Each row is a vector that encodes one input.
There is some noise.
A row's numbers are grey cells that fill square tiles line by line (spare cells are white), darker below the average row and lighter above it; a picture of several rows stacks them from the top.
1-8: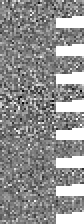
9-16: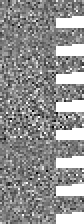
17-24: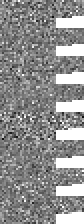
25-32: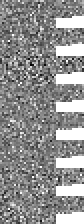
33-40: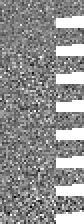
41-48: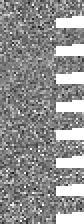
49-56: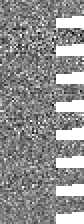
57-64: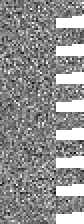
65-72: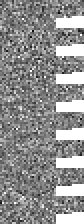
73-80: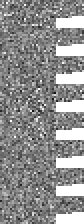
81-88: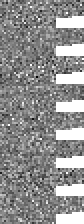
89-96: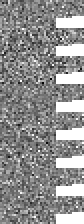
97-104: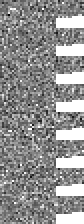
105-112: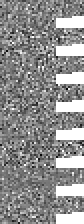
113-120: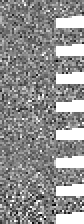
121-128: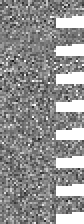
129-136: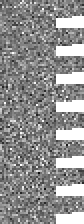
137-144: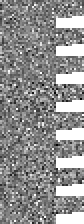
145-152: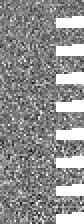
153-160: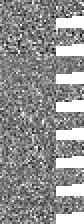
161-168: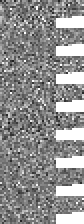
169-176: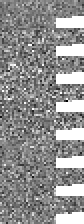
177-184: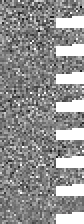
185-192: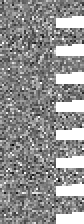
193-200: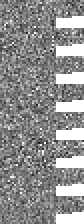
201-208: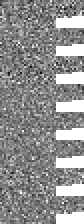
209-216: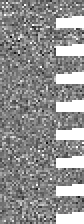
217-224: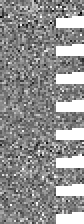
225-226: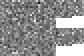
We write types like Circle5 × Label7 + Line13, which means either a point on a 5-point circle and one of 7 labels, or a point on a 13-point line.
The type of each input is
Bool × Circle10 + Circle11.
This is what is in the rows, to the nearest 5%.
About 50% of them hold a point on a 10-point circle and a true/false value. The rest hold a point on an 11-point circle.
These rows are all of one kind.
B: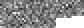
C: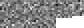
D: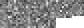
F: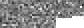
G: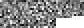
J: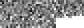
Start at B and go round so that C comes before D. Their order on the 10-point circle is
B, C, F, G, D, J.
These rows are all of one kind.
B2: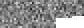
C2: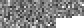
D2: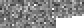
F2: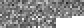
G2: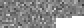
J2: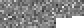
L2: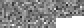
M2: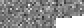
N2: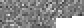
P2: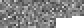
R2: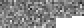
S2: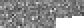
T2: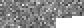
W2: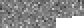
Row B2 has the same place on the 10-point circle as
G2, N2 and T2.
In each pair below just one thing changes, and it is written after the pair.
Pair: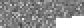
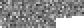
the true/false value
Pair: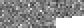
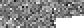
the true/false value
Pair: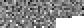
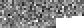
the true/false value
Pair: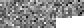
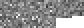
the place on the 10-point circle
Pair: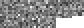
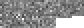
the place on the 10-point circle
